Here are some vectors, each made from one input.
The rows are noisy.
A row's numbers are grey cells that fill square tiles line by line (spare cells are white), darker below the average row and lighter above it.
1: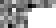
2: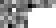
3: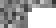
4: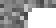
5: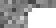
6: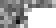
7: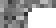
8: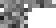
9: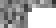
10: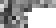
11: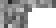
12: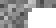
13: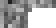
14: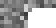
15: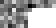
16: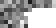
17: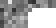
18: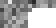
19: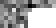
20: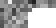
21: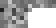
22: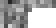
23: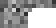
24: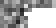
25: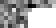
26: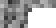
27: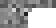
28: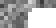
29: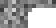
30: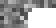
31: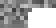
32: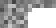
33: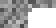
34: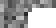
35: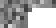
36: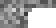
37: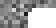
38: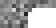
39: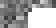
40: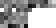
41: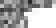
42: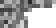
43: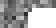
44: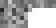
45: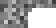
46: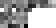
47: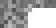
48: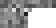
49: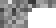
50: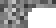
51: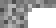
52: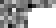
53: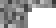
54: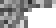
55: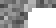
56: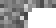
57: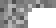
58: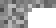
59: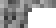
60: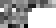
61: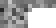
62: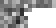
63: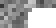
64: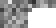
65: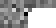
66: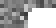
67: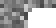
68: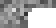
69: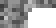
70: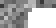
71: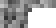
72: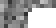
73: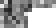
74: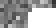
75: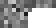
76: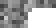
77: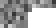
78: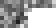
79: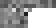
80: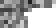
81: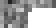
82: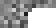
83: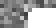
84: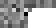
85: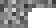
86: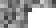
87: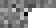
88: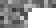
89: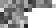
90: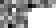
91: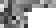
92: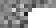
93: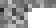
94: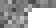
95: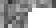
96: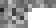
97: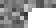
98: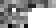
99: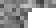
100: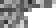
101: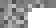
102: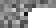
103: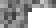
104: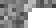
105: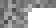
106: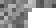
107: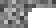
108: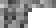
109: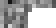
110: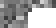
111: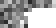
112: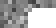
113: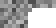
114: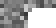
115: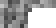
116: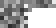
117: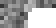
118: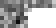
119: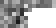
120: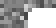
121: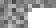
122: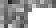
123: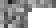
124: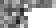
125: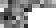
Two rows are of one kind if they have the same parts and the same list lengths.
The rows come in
2 kinds.
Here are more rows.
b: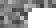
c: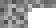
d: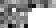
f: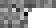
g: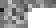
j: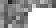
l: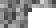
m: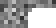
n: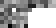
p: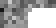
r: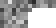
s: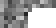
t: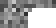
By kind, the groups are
b, c, f, g, j, l, m, p, r, s, t
d, n

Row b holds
one of 4 labels and three true/false values.
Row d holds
one of 4 labels and a point on a 4-point line.
